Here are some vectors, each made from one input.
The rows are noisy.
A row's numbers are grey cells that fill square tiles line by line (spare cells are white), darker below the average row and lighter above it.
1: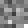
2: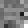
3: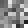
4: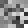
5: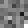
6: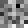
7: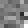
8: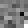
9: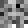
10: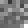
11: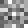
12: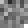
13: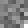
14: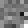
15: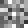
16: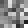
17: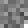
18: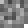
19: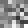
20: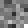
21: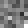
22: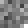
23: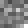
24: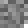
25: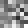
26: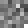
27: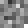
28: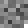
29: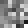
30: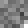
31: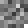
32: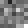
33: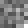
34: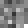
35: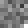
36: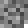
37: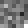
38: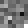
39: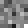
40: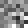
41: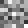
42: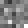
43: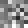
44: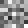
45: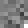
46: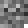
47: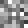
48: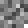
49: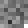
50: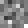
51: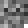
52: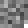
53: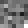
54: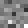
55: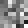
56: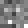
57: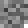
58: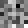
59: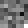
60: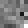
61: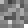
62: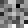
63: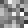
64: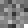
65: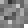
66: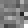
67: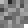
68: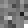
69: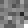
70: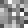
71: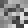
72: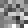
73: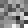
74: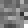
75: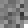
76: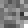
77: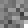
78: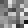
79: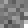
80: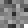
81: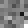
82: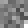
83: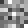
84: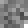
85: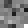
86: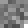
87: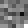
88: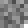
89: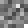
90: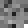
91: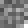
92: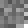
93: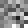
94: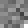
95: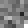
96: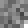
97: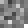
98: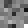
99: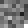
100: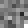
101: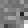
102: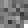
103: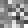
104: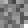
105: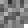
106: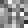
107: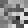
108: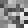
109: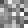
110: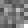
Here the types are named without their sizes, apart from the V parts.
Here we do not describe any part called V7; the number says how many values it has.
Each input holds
either a point on a line and a true/false value, or a value of V7.
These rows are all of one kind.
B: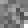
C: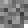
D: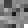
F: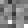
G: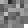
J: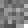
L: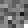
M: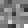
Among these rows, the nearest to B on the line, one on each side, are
C and J.
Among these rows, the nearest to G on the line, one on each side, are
F and J.
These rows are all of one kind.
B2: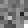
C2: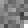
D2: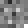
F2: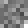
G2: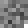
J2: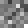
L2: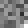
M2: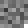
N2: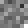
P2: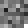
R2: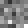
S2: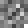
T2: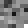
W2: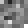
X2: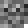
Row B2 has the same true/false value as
D2, L2, R2 and T2.
